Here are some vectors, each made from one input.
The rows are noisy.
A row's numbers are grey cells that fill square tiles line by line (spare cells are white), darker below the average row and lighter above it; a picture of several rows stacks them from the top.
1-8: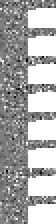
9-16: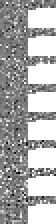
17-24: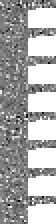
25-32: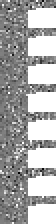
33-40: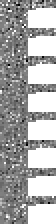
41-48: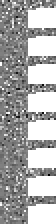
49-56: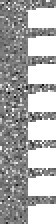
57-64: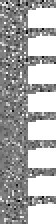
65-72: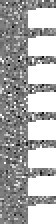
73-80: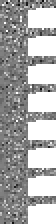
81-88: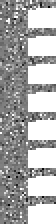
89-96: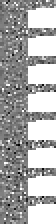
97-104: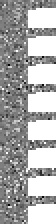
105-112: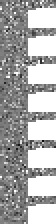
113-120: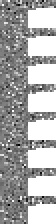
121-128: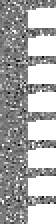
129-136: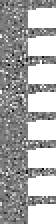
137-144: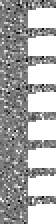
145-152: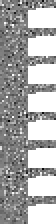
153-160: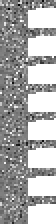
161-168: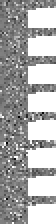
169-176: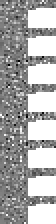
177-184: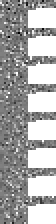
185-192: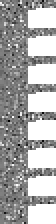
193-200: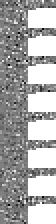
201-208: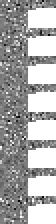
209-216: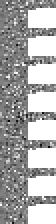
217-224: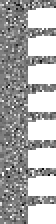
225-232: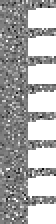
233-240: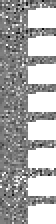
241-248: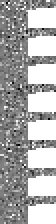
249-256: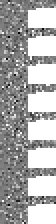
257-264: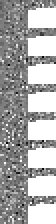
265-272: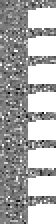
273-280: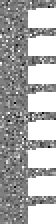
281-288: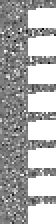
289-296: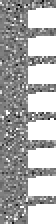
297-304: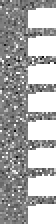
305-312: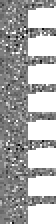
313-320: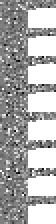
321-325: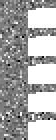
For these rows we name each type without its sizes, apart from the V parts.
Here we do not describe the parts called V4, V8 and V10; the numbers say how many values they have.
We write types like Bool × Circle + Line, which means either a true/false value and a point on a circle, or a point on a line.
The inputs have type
Bool × Bool × Bool × Bool × V4 × V8 × V10 + Circle × Circle.
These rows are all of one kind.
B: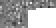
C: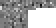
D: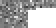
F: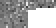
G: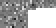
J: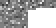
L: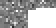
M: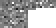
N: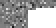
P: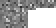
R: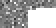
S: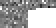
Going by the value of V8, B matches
F and G.
